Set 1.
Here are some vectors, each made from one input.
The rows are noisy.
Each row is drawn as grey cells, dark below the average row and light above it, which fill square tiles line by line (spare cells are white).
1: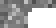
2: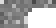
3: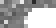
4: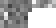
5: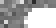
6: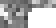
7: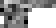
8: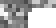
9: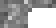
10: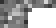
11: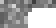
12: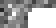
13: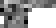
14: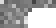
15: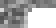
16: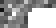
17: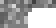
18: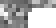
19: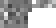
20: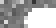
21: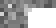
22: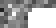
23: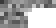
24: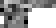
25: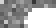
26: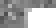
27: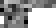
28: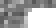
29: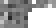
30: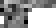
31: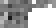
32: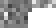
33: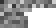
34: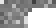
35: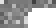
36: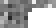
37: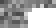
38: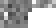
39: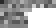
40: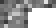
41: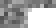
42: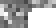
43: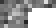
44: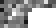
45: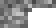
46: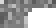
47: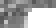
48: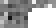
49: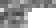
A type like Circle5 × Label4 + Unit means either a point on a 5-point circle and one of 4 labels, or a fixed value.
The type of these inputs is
Line4 + Line7 × Line7.
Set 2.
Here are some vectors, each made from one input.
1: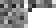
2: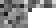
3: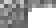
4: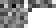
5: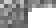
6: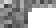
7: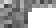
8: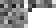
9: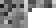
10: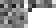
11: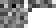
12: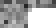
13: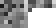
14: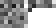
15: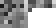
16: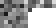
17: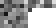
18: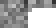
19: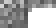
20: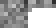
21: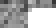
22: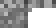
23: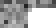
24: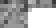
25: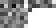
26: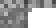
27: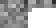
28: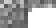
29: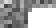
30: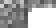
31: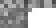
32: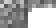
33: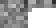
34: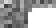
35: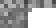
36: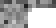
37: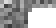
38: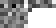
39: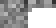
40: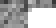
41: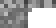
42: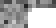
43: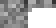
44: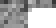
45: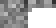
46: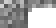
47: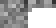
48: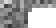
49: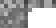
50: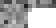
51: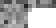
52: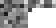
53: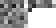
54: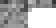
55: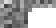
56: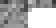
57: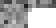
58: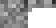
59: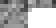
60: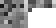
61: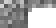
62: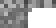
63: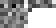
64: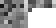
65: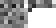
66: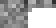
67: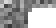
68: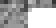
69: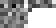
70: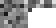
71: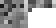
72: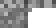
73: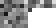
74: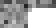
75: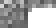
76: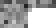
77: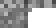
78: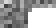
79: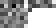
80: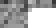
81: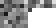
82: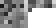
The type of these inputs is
Line4 + Line6.
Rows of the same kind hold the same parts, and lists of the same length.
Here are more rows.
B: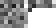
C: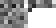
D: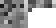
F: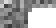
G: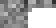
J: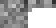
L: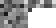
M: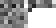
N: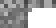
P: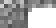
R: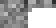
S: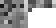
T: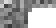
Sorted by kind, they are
B, C, D, L, M, S
F, G, J, N, P, R, T

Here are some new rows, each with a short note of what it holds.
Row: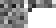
a point on a 4-point line
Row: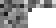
a point on a 4-point line
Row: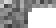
a point on a 6-point line
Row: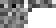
a point on a 4-point line
